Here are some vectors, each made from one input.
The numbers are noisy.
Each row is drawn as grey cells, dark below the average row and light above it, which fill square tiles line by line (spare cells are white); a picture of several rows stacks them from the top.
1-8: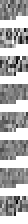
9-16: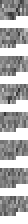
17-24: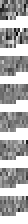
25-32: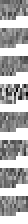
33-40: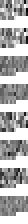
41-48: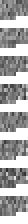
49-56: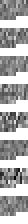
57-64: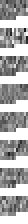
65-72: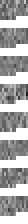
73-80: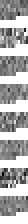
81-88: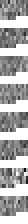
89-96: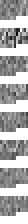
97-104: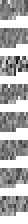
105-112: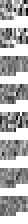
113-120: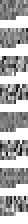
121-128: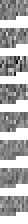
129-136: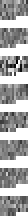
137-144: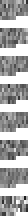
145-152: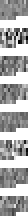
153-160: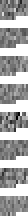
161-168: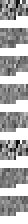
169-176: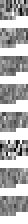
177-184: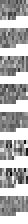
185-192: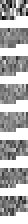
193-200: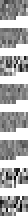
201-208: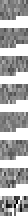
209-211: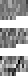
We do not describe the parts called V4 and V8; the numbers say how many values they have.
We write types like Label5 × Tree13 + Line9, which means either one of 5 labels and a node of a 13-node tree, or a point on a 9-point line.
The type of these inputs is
(Bool × V8 + V4) × Line5 + Line7.
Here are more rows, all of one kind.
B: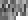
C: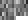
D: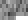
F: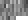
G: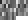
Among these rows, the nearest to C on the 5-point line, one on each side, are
D and F.
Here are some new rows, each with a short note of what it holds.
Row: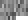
a point on a 5-point line and a value of V4
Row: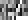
a point on a 7-point line
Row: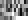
a point on a 7-point line
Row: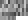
a point on a 5-point line, a true/false value and a value of V8
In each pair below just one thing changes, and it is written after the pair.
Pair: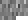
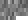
the place on the 5-point line
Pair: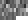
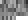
the place on the 5-point line
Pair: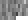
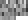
the value of V8
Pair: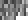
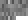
the place on the 5-point line
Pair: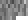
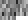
the value of V8
